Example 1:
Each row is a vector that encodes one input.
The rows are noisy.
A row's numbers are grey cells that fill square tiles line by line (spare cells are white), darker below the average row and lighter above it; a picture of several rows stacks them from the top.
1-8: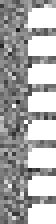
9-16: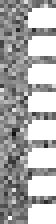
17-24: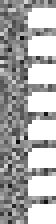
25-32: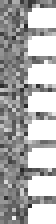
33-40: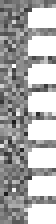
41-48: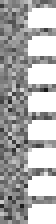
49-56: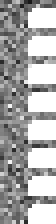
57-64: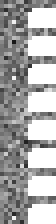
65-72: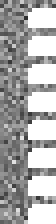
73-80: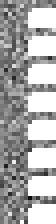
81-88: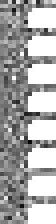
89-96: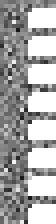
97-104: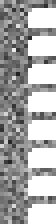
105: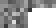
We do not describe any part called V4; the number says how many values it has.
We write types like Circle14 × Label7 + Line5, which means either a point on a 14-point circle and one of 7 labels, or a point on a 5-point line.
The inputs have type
Label8 × Label8 × V4.
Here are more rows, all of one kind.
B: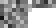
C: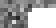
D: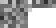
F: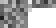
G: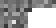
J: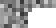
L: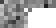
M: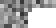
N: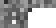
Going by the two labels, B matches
D and F.
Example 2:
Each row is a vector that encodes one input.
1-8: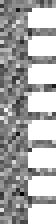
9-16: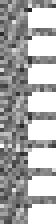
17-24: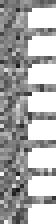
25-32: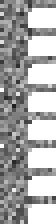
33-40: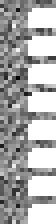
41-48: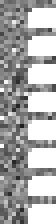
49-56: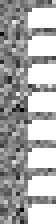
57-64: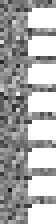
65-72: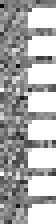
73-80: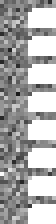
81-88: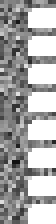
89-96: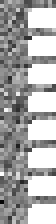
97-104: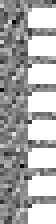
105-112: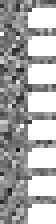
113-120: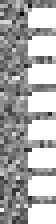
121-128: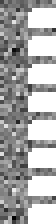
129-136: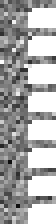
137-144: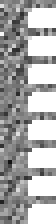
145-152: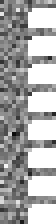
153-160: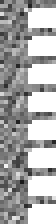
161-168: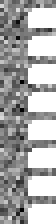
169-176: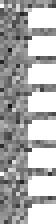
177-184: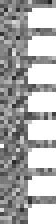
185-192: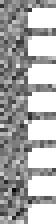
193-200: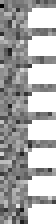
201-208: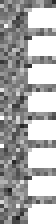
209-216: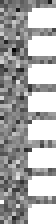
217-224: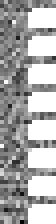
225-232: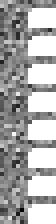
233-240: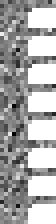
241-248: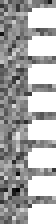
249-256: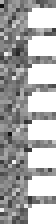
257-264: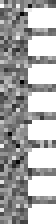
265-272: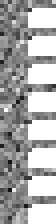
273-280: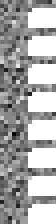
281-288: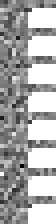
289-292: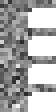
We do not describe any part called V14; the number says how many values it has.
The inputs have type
Label8 × Line11 + V14.
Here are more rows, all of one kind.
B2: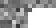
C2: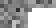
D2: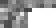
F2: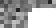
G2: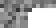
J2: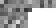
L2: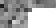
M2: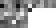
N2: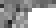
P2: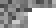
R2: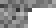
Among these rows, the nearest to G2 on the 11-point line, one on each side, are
J2 and N2.
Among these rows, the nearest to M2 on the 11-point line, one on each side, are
B2 and L2.
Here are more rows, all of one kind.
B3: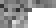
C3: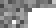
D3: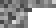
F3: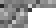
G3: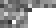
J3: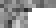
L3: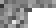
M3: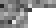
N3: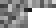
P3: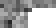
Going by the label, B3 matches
G3, J3, M3 and P3.
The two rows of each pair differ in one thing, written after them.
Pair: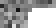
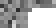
the place on the 11-point line
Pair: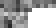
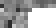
the label
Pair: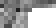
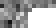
the label
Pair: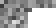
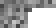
the place on the 11-point line
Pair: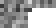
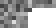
the place on the 11-point line
